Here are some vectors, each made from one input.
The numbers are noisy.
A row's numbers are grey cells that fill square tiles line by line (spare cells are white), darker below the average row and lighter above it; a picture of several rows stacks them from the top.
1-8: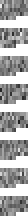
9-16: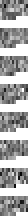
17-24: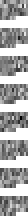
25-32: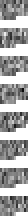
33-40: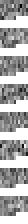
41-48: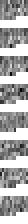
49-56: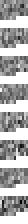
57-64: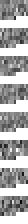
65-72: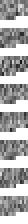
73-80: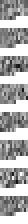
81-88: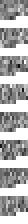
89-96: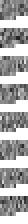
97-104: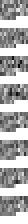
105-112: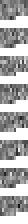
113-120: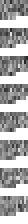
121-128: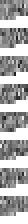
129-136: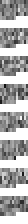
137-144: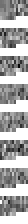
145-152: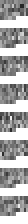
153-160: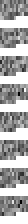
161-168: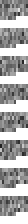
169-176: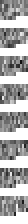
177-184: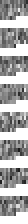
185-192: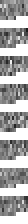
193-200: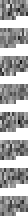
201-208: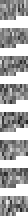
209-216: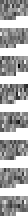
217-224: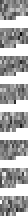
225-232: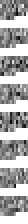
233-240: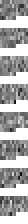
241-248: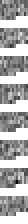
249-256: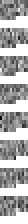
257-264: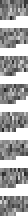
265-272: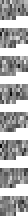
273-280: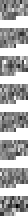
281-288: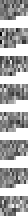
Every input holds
either a node of a 10-node tree, or a list of up to two points on a 7-point line.
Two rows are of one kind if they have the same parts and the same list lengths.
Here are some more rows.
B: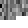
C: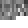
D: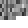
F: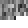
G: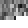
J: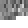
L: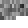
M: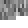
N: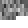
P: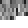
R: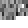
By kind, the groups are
B, D
C, J, N, P, R
F, G, L
M

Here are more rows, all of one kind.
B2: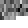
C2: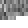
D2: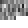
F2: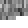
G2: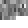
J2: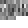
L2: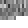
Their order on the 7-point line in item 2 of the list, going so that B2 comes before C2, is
D2, L2, B2, F2, J2, G2, C2.
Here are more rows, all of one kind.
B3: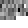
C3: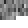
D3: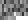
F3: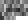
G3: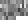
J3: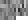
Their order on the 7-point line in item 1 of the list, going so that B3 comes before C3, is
B3, F3, C3, J3, G3, D3.
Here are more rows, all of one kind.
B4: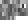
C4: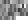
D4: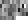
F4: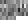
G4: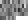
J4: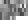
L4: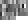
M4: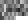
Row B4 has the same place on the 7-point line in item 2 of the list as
C4 and J4.
